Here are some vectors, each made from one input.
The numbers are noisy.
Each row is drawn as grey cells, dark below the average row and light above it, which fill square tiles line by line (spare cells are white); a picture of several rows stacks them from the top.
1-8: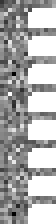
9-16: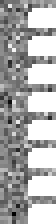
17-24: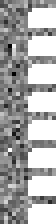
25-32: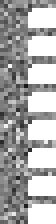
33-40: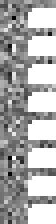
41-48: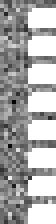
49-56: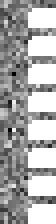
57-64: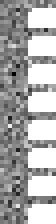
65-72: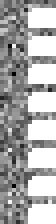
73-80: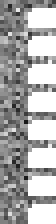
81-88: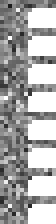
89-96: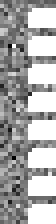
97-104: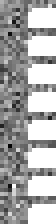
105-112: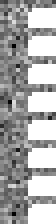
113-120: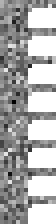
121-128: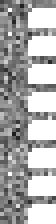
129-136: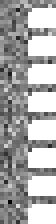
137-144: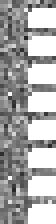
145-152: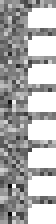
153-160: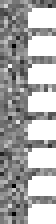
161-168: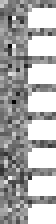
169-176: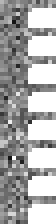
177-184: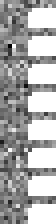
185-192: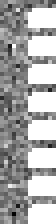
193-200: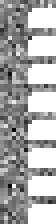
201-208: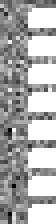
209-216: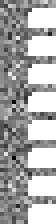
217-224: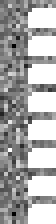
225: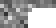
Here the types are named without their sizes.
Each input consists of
a point on a line, together with either a fixed value, or a node of a tree.
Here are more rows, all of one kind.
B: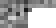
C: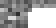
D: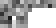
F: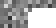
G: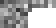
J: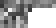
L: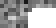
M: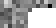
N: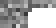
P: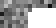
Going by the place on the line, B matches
C and L.
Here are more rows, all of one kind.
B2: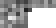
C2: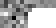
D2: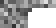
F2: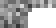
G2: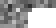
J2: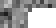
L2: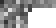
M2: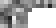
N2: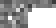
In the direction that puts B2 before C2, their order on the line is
M2, J2, G2, N2, B2, F2, D2, C2, L2.
